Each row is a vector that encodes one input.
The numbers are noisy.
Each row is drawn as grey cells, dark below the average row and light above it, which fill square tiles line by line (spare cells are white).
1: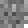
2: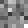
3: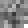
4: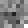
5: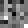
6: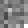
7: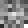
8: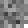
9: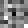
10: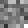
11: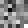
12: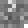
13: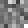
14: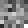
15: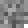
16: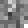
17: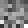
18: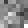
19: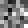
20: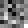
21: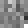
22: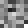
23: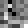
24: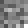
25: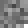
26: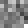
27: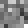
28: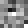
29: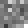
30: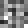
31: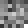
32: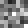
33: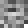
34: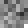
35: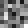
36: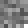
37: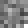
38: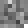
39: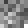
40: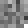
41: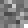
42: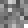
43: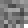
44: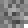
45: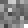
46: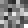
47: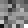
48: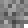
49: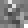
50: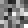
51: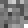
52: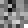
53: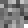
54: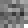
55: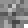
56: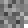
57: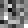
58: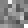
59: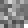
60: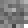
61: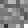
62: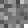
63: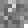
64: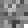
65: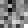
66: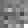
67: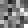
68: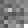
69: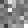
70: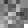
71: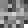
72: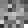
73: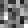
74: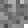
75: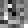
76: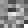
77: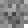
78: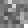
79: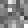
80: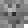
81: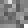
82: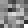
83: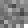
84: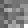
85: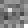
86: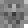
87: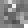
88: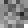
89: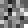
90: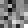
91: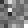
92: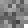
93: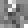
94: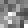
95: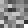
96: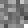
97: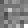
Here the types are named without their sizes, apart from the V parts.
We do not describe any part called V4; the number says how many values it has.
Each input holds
either a true/false value and a value of V4, or a list of points on a line.
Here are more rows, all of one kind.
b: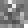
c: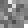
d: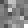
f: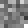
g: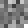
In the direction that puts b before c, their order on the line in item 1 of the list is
b, c, f, g, d.
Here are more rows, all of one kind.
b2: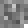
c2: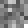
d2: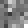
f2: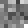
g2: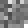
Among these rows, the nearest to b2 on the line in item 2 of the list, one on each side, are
d2 and f2.
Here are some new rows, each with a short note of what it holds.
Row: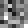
a true/false value and a value of V4
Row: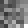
a list of one item
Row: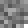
a list of one item
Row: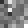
a list of two items
